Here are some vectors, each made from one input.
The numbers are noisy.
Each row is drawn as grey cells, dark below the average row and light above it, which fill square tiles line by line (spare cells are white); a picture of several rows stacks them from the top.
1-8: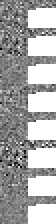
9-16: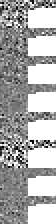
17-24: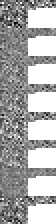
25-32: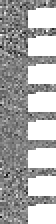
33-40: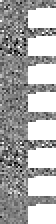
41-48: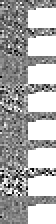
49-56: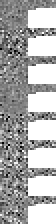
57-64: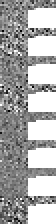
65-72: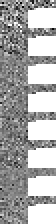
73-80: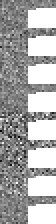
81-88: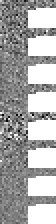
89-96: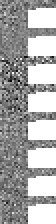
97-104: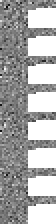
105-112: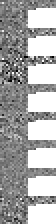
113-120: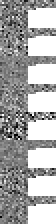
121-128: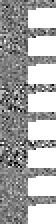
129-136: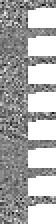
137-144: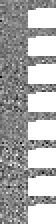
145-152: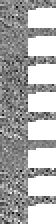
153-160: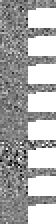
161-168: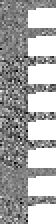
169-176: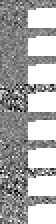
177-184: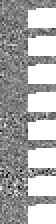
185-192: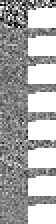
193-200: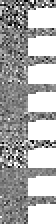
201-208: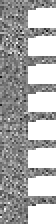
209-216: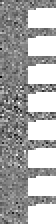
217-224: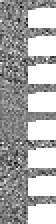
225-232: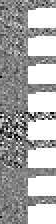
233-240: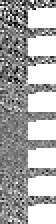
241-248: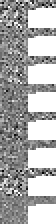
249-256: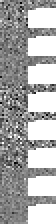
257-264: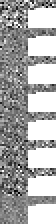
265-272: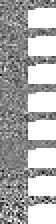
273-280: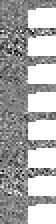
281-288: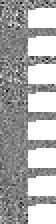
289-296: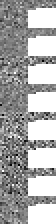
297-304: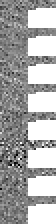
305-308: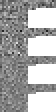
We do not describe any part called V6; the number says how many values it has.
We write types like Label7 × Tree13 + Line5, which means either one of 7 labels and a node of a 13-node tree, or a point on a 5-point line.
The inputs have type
Bool × Circle11 + (Line7 + V6) × (Tree10 + Unit).
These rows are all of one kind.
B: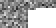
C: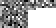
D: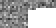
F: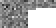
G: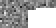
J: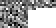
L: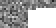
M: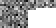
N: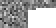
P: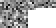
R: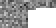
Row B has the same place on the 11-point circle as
C, F, N and P.
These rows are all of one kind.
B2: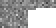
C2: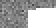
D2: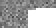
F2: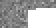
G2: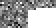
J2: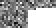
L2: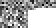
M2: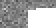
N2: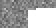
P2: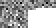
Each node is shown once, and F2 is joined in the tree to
C2 and N2.
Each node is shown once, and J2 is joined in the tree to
G2.
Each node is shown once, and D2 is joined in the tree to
P2.
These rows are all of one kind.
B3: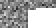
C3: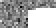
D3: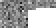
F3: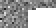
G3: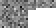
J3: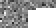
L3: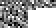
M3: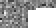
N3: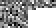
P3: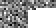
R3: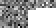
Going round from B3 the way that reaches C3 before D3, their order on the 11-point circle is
B3, F3, P3, J3, M3, C3, R3, D3, G3, N3, L3.
